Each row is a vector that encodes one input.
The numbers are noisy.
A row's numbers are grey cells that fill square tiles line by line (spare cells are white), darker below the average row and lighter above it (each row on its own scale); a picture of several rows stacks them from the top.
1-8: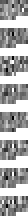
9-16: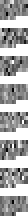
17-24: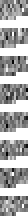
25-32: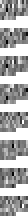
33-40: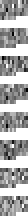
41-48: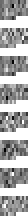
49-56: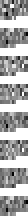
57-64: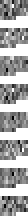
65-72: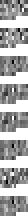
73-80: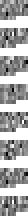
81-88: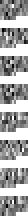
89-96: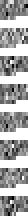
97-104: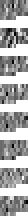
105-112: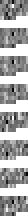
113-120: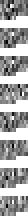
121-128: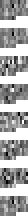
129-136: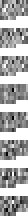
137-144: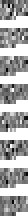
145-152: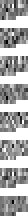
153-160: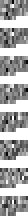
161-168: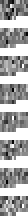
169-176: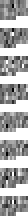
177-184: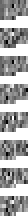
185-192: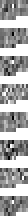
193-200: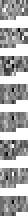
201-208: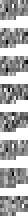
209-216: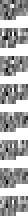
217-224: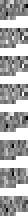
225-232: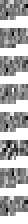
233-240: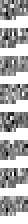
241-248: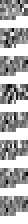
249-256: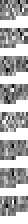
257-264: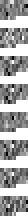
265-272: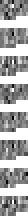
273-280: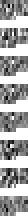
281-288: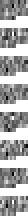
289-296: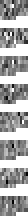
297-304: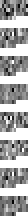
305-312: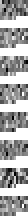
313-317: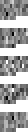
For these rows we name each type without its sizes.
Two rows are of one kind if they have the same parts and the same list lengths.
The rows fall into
2 kinds.
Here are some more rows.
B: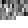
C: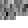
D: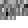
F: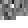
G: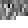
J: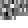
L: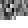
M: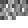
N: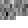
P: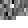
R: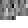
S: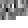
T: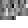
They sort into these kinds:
B, G, L
C, D, F, J, M, N, P, R, S, T

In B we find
two labels.
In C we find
a label and four true/false values.
